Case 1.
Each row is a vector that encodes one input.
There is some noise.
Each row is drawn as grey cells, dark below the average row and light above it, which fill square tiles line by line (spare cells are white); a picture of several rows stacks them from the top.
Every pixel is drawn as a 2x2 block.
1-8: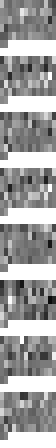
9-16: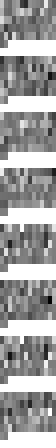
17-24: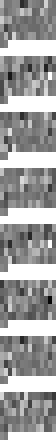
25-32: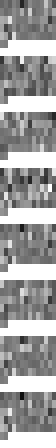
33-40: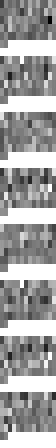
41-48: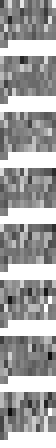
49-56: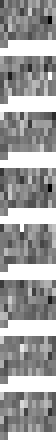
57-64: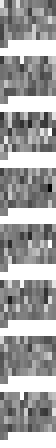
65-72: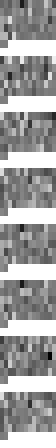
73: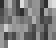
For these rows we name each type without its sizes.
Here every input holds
a point on a circle.
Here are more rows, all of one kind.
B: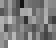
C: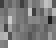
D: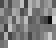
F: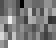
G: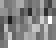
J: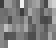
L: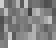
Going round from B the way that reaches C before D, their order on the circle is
B, F, C, D, J, G, L.
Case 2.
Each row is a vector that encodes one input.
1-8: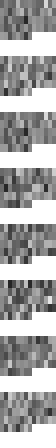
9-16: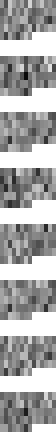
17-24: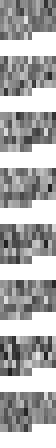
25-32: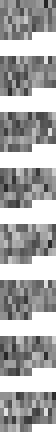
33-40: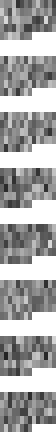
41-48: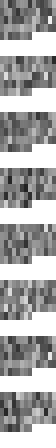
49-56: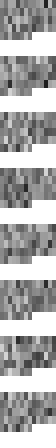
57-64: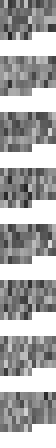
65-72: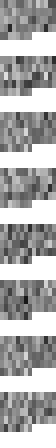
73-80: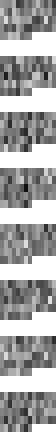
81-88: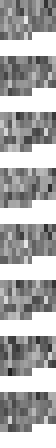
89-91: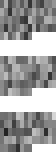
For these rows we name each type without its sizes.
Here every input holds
three true/false values.
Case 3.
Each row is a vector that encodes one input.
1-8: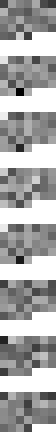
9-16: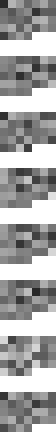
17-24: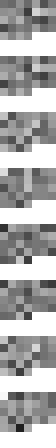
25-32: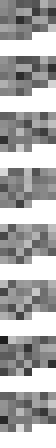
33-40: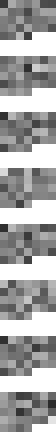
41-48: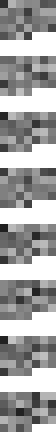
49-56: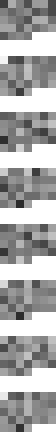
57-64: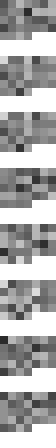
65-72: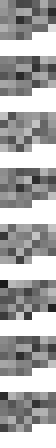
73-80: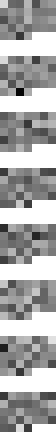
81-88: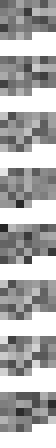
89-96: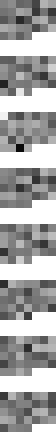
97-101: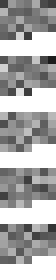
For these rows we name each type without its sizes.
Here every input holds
a point on a circle.
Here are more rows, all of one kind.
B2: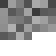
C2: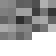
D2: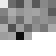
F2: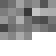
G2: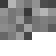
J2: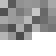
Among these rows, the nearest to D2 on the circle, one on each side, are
C2 and J2.
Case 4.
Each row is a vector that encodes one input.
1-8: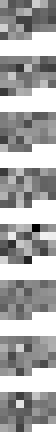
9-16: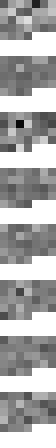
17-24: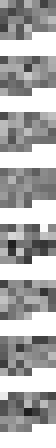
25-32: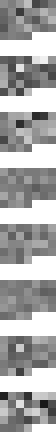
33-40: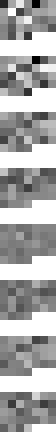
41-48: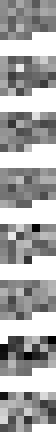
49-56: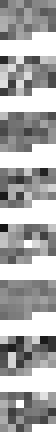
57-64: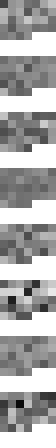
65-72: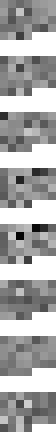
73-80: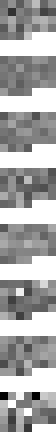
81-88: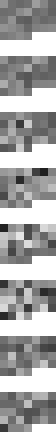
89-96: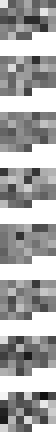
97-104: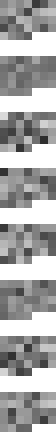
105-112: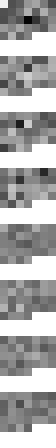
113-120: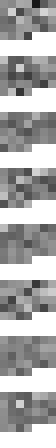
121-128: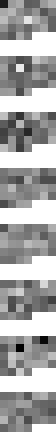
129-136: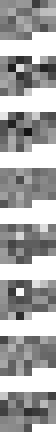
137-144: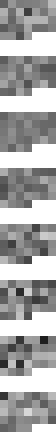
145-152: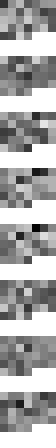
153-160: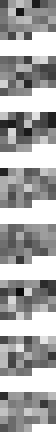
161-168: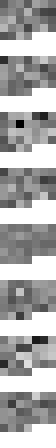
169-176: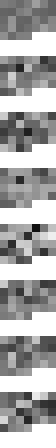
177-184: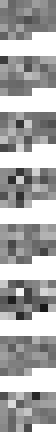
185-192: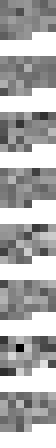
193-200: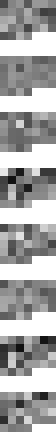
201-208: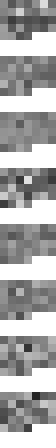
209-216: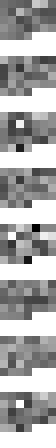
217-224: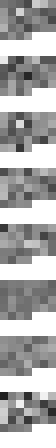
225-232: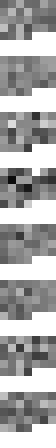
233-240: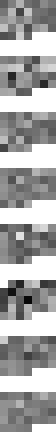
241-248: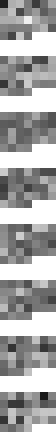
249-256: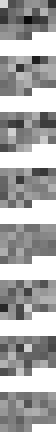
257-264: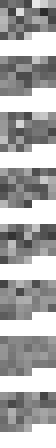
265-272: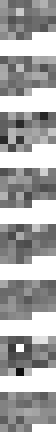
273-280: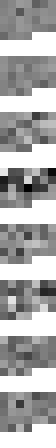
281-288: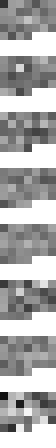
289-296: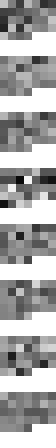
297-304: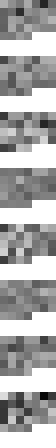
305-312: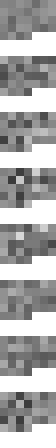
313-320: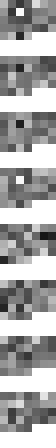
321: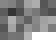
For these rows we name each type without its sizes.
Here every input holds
a point on a line.
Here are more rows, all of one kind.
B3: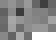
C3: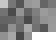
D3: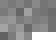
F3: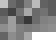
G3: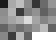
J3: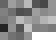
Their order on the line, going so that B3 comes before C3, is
G3, B3, D3, F3, C3, J3.
